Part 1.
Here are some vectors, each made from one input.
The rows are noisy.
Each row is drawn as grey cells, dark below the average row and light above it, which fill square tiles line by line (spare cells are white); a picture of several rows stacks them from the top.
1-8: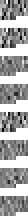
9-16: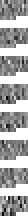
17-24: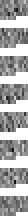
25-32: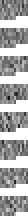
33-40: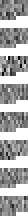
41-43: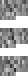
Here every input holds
a list of up to two points on a 4-point line.
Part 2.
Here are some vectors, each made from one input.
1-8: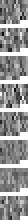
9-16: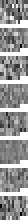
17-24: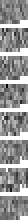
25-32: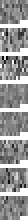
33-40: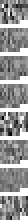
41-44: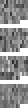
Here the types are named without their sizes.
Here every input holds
a list of points on a line.
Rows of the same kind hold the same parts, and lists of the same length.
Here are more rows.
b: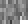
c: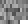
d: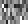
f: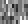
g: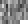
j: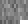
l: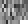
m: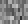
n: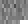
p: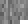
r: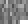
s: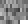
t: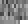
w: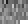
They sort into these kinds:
b, d, f, n, p, r, t
c, g, m, s
j, l, w

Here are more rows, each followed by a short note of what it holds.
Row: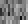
a list of one item
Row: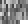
the empty list
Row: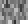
a list of one item
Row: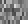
the empty list
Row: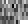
a list of two items
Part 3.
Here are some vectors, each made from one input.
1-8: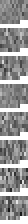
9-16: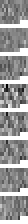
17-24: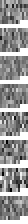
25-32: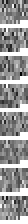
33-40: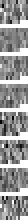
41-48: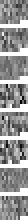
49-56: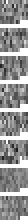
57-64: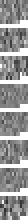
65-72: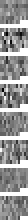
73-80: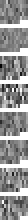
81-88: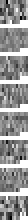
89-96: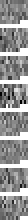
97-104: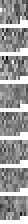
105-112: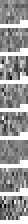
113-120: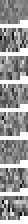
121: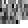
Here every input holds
either a point on a 5-point line, or a point on a 7-point line.
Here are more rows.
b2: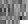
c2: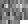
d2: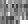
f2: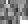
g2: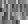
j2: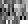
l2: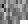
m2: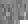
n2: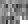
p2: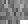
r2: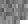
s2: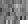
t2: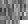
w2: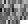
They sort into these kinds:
b2, d2, l2, m2, n2, t2
c2, f2, g2, j2, p2, r2, s2, w2

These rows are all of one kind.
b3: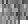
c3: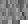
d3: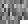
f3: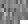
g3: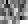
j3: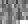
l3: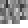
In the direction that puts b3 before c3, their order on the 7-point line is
b3, d3, c3, f3, l3, g3, j3.
